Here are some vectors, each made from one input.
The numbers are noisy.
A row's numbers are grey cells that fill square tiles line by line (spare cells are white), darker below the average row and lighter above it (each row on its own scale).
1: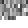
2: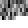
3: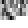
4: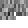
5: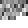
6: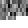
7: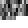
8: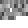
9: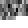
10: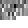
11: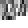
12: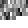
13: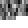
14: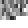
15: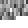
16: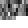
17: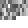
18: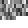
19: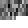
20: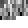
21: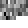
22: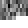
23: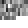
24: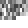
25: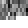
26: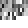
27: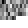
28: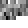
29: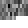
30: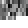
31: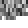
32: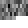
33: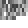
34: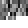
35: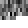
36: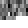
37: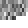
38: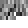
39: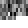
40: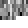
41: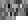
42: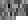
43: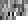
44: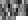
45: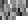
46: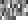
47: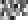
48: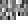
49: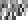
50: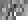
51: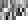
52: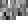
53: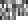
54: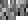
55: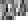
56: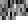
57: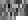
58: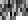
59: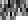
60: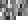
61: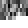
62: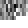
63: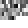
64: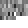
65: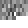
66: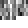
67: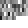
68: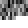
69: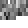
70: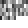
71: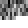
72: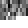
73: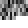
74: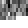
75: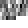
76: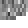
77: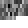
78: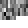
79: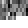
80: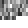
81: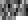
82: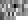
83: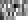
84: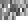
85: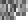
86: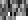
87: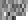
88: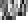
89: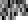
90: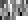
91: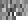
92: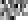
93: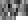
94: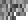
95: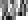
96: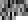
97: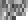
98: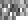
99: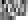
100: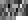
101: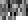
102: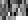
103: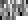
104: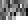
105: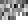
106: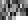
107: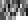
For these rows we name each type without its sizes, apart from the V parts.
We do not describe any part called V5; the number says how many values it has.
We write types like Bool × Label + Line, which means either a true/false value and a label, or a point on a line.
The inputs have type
(Bool × V5 + Unit) × Tree.
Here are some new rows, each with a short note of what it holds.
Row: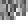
a node of a tree, a true/false value and a value of V5
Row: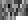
a node of a tree
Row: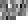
a node of a tree, a true/false value and a value of V5
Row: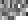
a node of a tree, a true/false value and a value of V5
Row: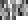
a node of a tree, a true/false value and a value of V5
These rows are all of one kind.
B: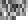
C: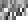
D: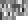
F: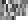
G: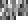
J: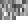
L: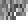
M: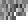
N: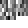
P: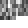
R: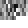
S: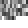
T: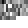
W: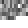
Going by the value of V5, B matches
C, D and J.
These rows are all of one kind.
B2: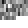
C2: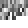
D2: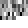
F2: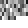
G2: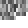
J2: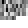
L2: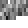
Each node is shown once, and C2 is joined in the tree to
B2 and L2.
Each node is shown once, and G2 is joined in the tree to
J2.
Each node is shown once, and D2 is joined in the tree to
F2.
